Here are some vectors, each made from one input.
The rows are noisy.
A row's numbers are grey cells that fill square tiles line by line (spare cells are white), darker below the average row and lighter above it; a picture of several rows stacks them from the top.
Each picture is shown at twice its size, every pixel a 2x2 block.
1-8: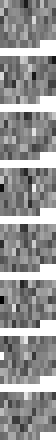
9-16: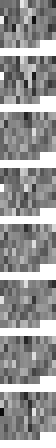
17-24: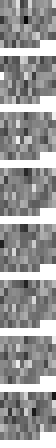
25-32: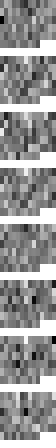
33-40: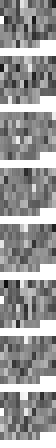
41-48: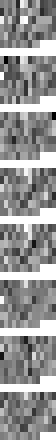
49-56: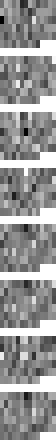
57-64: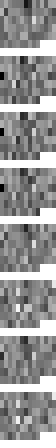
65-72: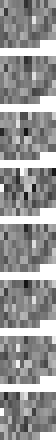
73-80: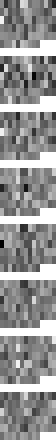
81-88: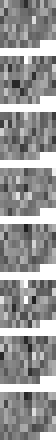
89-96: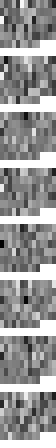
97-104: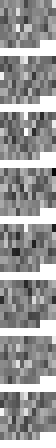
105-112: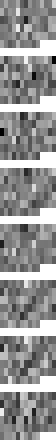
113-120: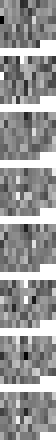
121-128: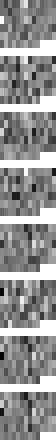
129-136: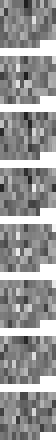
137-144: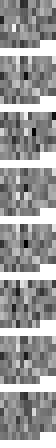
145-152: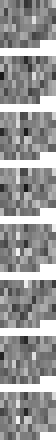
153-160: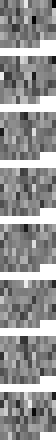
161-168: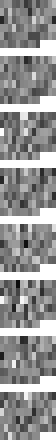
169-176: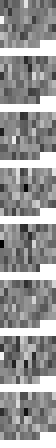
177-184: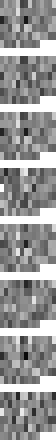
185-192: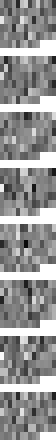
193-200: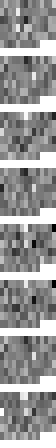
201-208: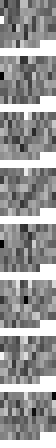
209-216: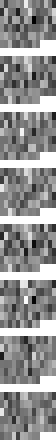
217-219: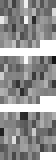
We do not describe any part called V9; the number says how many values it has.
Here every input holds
a point on a 5-point line, together with either a point on an 8-point circle and a value of V9, or a list of up to two points on a 4-point line.
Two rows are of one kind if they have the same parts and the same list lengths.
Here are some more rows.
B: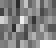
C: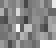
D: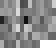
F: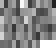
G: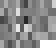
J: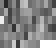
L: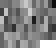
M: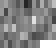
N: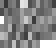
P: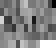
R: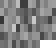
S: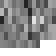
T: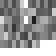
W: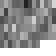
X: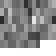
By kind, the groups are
B, F, J, L, N, P, T
C, D, G
M, R, W
S, X

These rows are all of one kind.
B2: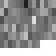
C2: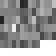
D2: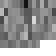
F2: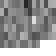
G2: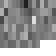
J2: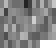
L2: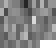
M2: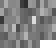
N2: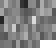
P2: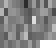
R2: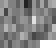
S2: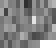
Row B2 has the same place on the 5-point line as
D2, G2, L2 and P2.
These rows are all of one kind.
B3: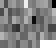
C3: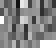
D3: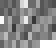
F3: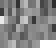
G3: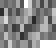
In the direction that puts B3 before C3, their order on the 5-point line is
G3, B3, F3, D3, C3.
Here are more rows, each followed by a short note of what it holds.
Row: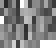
a point on an 8-point circle, a point on a 5-point line and a value of V9
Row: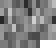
a point on a 5-point line, together with a list of one item
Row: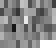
a point on an 8-point circle, a point on a 5-point line and a value of V9
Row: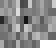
a point on a 5-point line, together with the empty list
